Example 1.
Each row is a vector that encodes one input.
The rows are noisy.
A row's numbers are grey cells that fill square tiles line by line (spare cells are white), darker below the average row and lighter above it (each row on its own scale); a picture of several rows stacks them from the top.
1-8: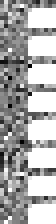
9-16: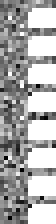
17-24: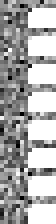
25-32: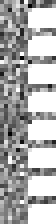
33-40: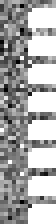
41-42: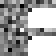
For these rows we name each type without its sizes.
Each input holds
a label.
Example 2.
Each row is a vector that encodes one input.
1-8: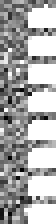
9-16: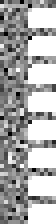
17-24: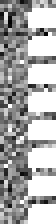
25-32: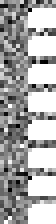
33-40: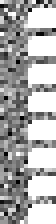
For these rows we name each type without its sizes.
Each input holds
a label.
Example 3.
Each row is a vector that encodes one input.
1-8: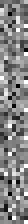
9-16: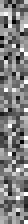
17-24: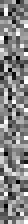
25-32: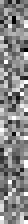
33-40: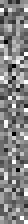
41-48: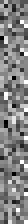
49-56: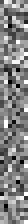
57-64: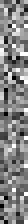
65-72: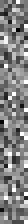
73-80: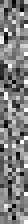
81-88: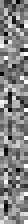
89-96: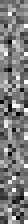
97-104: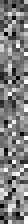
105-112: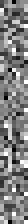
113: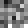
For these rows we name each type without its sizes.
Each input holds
four true/false values.
